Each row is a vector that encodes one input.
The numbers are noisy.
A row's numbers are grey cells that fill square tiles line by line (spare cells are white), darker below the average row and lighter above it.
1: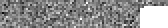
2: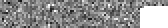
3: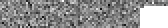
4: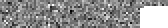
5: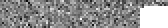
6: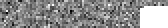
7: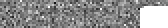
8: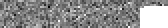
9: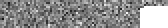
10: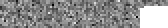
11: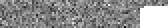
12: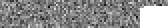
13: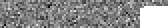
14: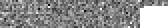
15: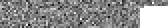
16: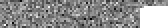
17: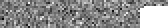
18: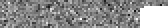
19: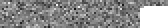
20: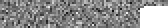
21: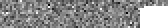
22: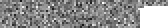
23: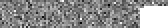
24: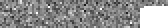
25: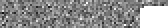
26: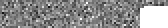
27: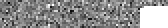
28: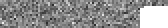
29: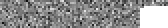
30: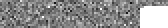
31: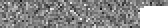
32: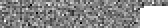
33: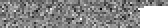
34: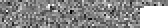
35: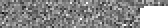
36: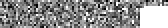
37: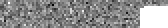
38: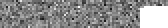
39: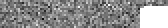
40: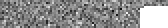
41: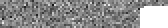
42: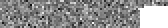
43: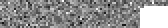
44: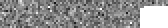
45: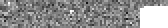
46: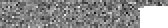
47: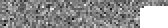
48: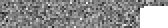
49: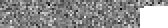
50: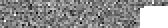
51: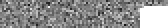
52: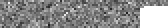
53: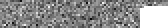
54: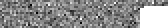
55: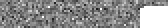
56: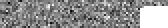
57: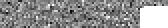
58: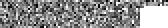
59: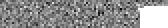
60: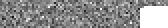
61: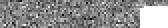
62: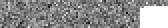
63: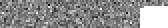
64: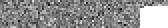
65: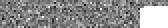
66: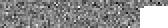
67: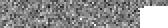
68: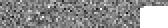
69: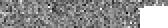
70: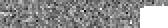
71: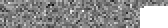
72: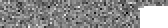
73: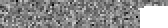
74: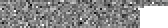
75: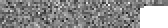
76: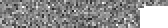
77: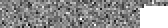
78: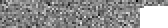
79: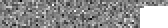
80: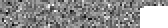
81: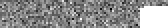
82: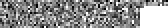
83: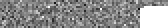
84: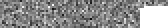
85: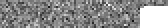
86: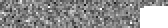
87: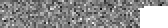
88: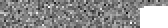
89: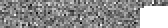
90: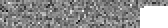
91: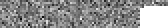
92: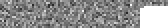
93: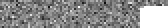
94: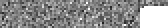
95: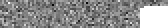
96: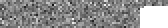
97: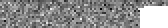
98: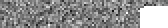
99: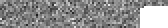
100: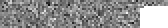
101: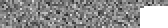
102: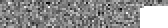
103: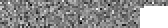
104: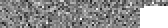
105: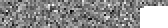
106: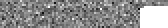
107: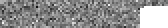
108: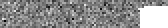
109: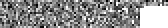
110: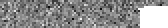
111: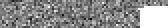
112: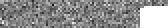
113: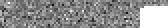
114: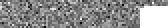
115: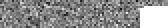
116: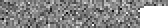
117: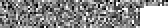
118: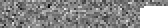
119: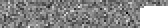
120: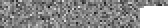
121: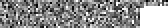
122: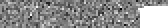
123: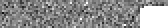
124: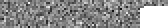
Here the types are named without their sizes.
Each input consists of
a list of points on a line.
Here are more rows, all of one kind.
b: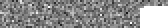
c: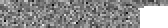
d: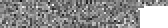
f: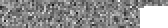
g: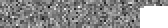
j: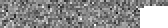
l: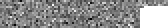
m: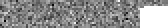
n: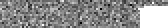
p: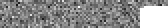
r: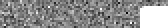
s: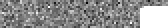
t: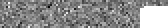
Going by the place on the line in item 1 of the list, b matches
r and s.
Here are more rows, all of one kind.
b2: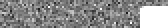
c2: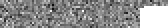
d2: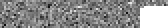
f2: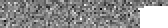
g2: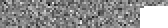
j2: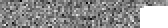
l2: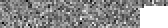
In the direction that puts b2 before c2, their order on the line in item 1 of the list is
j2, g2, b2, c2, d2, f2, l2.
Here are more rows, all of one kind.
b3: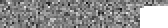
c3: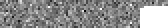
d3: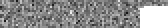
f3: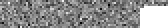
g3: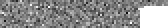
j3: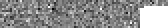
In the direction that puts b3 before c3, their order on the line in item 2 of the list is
d3, g3, b3, f3, c3, j3.
